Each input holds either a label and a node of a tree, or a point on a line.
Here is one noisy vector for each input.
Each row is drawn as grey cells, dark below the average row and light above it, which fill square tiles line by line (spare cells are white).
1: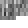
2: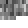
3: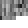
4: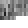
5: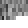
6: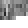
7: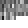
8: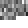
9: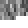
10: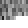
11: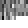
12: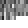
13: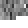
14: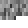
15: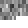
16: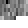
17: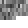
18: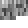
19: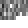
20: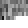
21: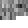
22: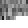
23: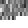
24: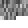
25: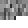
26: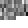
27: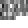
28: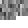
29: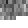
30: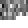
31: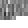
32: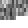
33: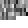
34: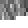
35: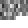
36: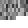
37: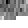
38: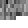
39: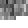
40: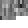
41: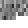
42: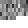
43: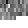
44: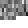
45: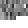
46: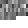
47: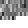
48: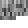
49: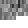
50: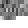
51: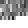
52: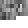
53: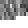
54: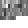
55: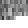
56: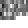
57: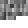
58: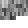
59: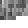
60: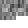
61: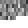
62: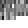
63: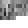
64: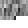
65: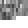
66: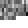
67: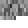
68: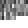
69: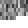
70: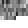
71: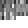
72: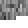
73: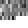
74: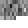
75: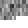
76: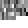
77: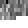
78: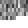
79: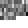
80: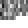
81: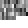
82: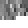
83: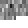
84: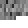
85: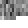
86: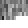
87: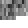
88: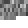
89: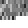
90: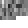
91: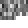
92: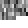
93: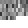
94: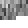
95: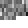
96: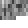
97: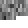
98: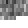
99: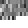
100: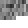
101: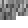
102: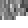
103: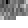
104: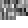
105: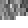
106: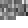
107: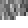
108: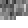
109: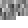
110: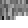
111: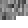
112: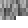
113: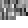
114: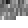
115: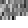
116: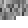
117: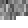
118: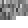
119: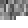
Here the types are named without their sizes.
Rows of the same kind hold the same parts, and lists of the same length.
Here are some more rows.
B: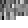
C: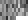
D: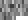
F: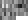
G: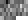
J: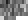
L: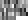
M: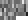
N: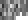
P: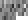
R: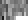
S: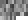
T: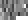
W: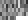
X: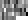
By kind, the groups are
B, C, L, M, N, R, W, X
D, F, G, J, P, S, T

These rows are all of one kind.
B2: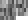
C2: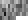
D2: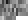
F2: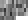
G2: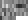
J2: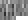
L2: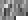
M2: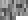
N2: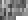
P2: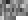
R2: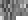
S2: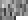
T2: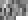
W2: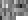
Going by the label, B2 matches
F2, M2 and R2.
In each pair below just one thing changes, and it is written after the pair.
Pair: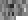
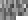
the label
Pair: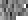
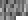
the label
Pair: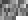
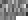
the node of the tree
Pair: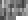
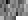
the node of the tree
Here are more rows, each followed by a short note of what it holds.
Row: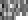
a point on a line
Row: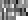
a point on a line
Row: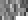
a point on a line
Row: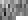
a label and a node of a tree
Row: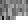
a point on a line
